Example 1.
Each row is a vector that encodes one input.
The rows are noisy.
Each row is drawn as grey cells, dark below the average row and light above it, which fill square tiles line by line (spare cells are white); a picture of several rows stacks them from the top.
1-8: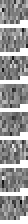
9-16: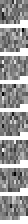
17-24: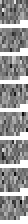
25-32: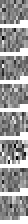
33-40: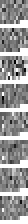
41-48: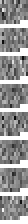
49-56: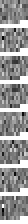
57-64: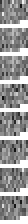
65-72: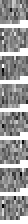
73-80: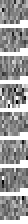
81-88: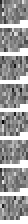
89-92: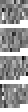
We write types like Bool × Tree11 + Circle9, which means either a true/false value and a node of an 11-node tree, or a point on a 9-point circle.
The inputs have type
Bool × Bool × Bool × Label6 + Unit.
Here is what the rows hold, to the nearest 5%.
About 5% of them hold a fixed value. The rest hold one of 6 labels and three true/false values.
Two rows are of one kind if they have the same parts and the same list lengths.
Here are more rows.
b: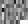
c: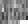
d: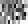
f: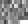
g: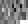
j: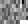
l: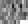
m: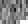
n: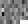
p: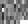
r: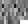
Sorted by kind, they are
b, c, f, g, j, l, m, n, p, r
d

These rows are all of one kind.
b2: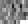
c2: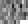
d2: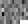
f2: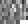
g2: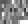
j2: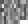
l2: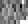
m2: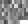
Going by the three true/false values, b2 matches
c2 and l2.
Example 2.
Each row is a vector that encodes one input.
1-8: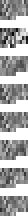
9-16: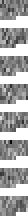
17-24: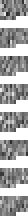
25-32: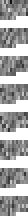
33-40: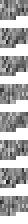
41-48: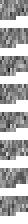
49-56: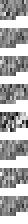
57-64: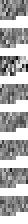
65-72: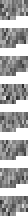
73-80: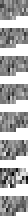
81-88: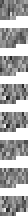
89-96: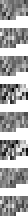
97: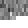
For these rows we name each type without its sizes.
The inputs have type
List(Line).
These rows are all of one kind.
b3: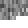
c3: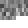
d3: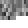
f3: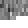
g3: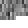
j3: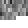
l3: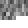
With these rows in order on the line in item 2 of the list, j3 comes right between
d3 and f3.
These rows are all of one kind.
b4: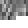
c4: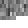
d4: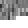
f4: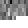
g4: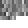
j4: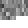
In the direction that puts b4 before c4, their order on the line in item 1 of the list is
f4, b4, g4, j4, d4, c4.
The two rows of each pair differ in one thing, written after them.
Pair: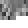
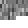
the place on the line in item 1 of the list
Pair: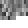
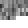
the place on the line in item 1 of the list
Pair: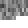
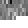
the place on the line in item 1 of the list
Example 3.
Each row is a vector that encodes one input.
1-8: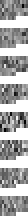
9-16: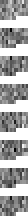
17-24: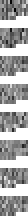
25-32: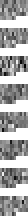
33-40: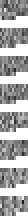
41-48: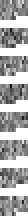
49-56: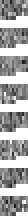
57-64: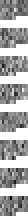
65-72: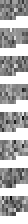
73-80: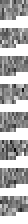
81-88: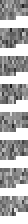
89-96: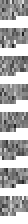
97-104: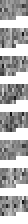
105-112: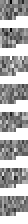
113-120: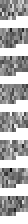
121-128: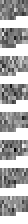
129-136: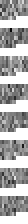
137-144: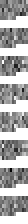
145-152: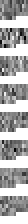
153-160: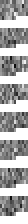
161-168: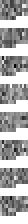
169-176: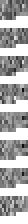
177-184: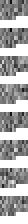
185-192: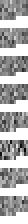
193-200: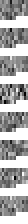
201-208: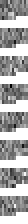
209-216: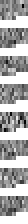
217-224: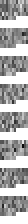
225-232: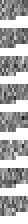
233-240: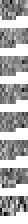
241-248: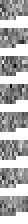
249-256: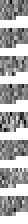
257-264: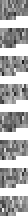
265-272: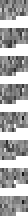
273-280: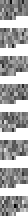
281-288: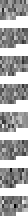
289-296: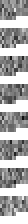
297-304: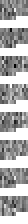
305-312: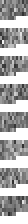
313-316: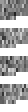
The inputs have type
List2(Circle13).
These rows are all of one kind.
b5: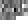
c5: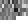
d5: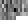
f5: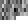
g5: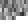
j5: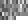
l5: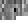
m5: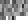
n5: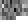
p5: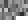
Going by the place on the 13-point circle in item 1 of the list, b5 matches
d5, l5 and n5.
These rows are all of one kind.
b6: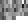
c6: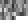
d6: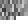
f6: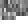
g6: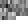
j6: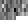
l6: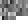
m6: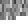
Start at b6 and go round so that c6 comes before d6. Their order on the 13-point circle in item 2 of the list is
b6, j6, g6, f6, l6, c6, d6, m6.
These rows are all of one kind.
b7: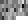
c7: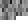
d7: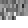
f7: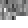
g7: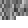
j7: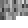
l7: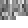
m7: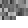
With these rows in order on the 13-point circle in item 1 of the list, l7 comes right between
b7 and g7.
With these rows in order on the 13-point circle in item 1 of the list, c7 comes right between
g7 and m7.
